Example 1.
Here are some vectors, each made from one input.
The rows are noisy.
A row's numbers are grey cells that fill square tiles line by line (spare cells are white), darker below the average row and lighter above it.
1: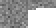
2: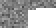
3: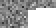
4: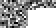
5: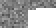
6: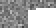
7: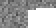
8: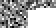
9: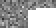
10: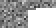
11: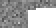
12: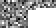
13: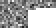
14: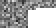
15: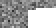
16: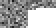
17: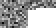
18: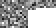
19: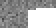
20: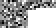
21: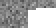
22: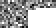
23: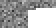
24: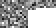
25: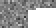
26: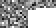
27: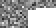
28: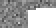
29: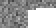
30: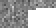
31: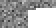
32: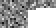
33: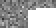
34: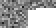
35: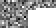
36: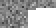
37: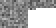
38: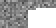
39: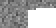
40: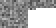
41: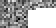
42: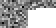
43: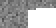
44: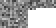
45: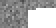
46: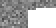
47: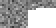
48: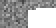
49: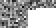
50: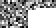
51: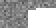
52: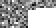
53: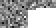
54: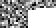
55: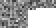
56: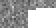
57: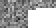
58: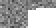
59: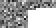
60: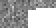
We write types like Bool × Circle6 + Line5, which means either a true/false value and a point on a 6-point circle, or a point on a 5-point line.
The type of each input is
Tree8.
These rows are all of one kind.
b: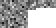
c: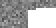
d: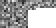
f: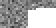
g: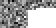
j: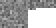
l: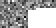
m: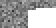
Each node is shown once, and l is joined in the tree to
f and j.
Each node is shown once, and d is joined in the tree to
b and f.
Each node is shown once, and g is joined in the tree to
c and f.
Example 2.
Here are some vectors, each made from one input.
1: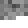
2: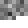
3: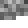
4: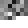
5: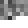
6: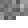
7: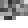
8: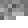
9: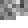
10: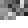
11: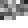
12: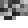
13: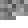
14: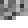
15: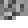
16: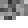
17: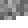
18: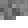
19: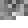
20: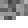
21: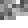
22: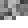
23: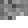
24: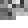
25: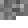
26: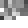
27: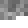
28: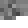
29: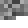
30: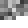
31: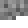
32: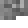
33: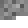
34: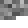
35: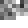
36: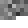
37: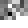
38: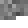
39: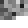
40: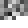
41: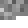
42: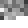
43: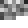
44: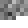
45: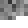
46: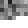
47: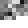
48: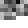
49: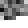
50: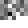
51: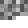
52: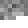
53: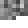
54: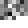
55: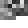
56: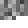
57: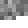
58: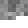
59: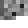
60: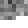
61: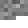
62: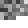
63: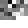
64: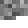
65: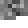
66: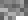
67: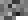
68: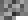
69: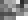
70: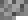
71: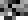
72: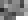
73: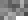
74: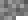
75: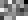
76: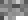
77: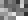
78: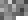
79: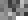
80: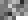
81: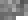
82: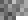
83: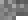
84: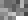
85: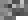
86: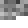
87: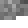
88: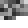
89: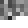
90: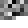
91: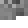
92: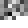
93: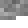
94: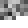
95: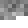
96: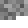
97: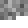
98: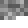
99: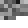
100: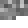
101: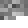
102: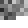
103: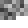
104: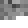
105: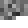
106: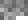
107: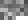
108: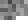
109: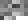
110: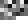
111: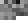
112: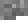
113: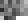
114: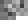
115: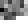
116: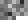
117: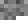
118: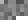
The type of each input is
Line13.
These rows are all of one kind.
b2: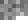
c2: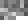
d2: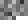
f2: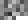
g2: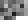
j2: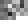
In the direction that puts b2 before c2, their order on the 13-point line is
f2, d2, g2, j2, b2, c2.
